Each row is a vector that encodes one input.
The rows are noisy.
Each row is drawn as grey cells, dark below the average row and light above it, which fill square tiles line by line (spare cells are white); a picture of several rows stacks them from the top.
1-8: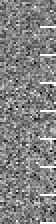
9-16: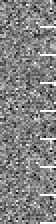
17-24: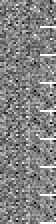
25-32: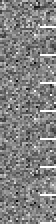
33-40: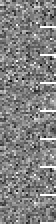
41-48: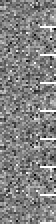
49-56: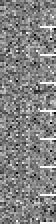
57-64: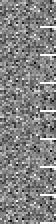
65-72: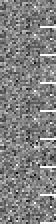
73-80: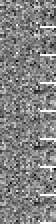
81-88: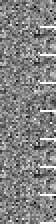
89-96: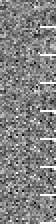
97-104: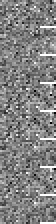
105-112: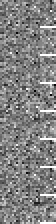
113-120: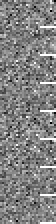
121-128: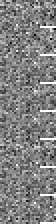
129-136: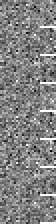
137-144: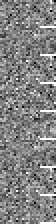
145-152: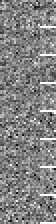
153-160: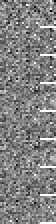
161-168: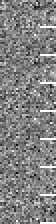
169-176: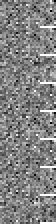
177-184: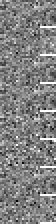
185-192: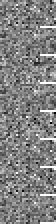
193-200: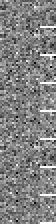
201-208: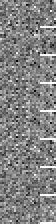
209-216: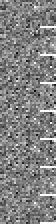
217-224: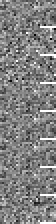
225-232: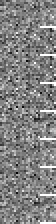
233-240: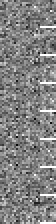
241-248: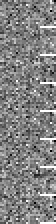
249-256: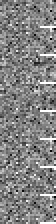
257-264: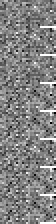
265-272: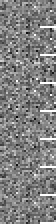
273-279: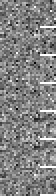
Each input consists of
a point on a 9-point line and a true/false value.
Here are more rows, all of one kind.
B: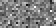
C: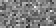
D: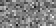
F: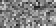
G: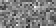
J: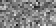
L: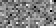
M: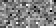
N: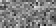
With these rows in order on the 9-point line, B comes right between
D and J.
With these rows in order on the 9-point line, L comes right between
M and N.
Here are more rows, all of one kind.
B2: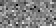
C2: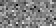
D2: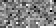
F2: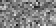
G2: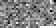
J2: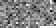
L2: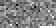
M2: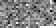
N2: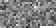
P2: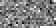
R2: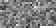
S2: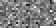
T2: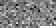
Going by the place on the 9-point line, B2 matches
C2, N2, R2 and T2.
